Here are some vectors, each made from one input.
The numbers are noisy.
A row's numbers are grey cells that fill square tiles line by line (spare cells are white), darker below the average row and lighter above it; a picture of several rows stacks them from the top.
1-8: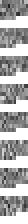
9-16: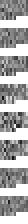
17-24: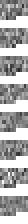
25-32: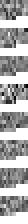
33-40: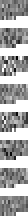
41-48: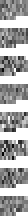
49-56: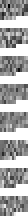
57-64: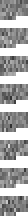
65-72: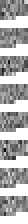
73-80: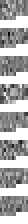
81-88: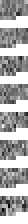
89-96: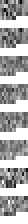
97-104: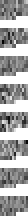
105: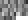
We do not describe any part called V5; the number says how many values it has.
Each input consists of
a true/false value, together with either a point on a 6-point line, or a value of V5.
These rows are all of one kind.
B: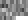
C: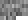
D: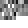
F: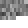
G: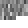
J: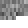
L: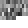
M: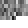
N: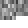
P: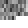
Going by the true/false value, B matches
D, G, N and P.
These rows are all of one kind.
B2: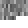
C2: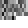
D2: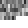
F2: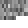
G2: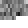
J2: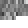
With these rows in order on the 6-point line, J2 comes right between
C2 and D2.
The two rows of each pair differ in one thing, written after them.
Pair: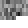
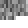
the true/false value
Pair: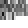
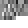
the place on the 6-point line
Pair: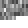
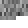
the place on the 6-point line
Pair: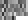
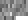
the place on the 6-point line
